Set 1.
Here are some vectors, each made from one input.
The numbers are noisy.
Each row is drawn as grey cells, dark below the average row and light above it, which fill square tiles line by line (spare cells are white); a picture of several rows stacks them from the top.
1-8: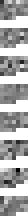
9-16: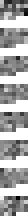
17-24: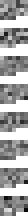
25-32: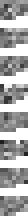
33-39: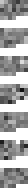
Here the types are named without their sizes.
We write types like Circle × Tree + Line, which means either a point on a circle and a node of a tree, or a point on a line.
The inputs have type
Bool × Line.
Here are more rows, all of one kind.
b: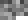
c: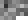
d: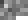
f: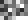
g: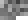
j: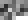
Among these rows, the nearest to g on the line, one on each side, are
c and j.
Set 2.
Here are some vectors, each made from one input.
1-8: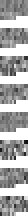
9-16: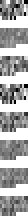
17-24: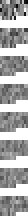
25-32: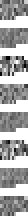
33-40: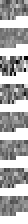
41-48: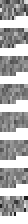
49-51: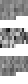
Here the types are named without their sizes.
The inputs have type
Bool × Label.
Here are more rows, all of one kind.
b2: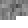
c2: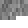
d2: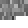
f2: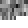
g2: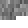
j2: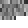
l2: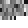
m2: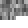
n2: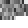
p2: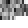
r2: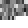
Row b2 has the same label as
f2, n2 and p2.
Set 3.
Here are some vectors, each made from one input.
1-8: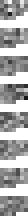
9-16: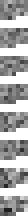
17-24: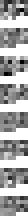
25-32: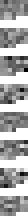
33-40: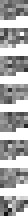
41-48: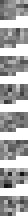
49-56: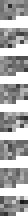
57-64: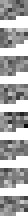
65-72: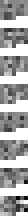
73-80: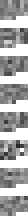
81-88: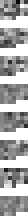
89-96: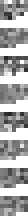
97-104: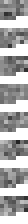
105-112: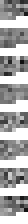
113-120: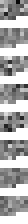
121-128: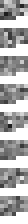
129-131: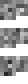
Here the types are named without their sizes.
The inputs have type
Bool × Line.
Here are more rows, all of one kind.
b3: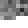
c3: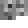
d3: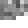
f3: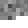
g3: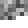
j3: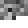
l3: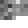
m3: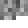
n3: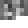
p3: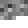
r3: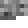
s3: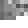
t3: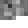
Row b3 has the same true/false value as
j3 and r3.
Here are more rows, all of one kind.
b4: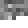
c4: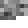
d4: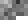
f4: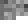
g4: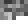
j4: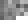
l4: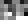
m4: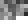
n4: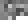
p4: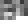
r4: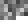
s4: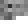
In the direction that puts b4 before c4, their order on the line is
g4, f4, b4, j4, n4, c4, s4, r4, m4, l4, p4, d4.
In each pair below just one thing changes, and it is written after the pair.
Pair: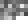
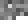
the true/false value
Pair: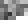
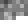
the true/false value
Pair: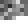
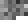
the true/false value
